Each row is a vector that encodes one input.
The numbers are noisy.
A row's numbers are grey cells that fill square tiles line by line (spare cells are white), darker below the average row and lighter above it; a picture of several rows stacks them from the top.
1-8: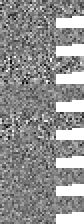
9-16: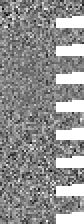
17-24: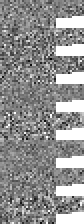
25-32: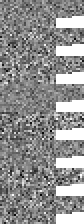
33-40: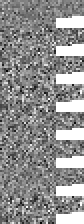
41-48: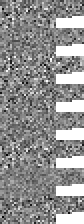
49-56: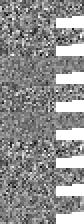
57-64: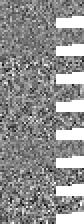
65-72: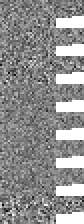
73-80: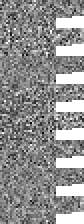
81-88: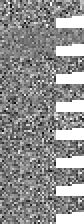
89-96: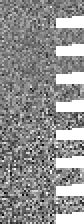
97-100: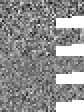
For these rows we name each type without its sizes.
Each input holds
a node of a tree.
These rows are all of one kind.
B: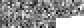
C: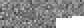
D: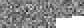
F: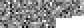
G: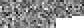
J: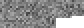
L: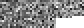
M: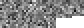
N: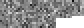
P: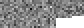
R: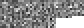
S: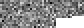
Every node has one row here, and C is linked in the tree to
D and J.
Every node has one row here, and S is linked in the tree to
P.
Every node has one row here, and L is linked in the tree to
R.
